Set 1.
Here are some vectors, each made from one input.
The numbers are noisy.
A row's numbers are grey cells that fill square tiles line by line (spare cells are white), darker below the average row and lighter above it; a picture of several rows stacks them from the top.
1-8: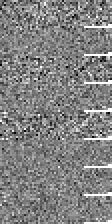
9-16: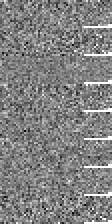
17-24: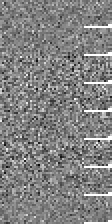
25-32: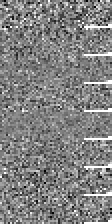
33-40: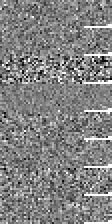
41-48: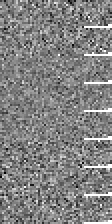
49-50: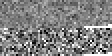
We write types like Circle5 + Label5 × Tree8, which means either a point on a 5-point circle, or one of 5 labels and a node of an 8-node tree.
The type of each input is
Label4 + Line7.
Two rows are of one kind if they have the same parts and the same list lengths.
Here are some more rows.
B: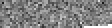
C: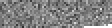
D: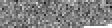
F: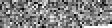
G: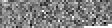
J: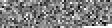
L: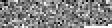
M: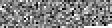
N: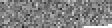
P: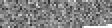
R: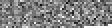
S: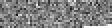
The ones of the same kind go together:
B, C, D, F, N, P, S
G, J, L, M, R

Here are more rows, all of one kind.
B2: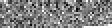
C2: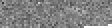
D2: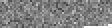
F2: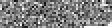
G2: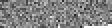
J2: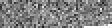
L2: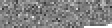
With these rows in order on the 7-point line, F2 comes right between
C2 and G2.
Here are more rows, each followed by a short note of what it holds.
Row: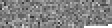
one of 4 labels
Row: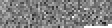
one of 4 labels
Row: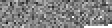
one of 4 labels
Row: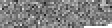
a point on a 7-point line
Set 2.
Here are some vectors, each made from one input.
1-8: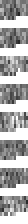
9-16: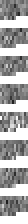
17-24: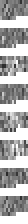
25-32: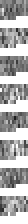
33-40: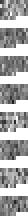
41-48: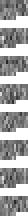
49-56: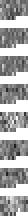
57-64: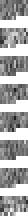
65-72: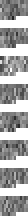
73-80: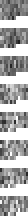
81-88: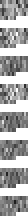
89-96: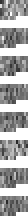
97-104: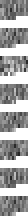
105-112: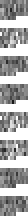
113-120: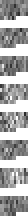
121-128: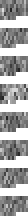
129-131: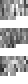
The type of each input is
Bool × Bool × Bool × Bool + Label9.
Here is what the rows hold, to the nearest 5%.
About 30% of them hold one of 9 labels. The rest hold four true/false values.
